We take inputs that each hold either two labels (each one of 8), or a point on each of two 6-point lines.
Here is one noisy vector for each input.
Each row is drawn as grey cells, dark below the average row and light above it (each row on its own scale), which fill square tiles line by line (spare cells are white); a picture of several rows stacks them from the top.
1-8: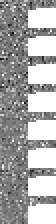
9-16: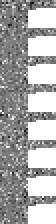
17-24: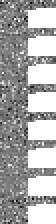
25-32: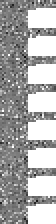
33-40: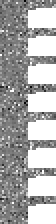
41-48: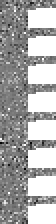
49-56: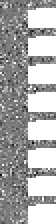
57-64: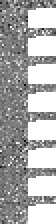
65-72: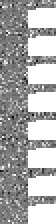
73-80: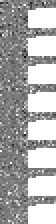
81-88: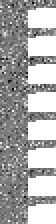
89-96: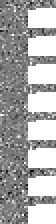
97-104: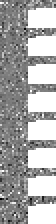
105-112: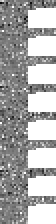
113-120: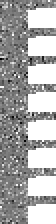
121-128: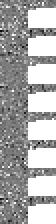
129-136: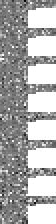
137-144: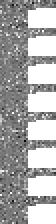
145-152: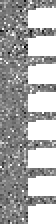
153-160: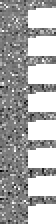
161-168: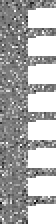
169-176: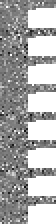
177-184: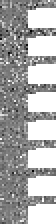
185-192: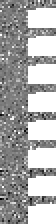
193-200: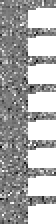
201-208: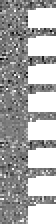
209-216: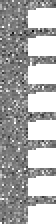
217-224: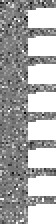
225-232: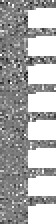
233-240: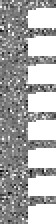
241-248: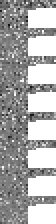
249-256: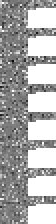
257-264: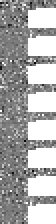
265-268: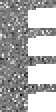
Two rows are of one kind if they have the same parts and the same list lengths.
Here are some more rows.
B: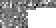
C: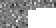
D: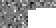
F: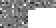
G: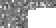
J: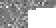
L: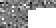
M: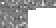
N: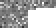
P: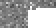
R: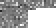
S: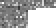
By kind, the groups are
B, C, G, J, M, N, P, R, S
D, F, L

